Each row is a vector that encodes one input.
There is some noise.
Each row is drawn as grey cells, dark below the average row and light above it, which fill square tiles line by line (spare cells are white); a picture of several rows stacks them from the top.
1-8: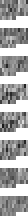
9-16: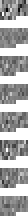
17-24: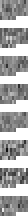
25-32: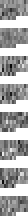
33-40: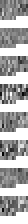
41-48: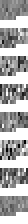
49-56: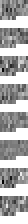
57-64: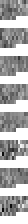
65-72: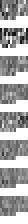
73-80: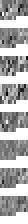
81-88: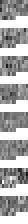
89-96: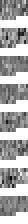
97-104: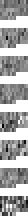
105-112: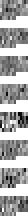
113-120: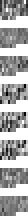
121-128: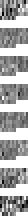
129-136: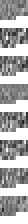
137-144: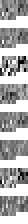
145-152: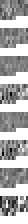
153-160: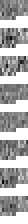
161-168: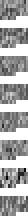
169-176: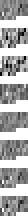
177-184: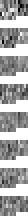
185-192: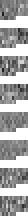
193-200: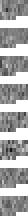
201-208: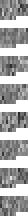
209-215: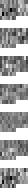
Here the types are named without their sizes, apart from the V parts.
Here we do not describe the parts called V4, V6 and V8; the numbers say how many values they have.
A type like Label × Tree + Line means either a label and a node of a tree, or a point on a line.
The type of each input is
(Bool × Line × V4 × V6 + V8) × Line.
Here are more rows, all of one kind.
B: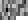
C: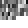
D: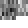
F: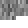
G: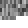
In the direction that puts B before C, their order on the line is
D, B, C, F, G.
